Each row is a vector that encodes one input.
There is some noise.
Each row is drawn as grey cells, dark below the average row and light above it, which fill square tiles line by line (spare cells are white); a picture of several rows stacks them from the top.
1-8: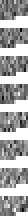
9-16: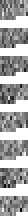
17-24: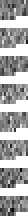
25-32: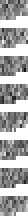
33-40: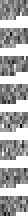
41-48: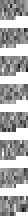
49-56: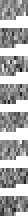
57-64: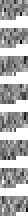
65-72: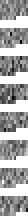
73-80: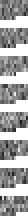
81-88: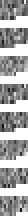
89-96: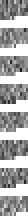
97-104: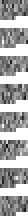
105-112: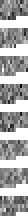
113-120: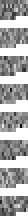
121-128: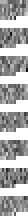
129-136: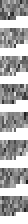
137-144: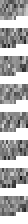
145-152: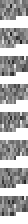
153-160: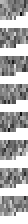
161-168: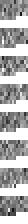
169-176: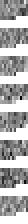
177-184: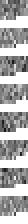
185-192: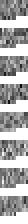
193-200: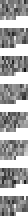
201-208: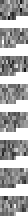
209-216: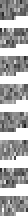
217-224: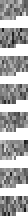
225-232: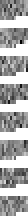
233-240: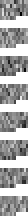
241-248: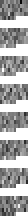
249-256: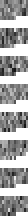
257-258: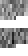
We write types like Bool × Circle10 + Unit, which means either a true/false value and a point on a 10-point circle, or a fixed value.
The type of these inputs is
Bool × Bool × Bool × Bool + Tree17 + Unit.
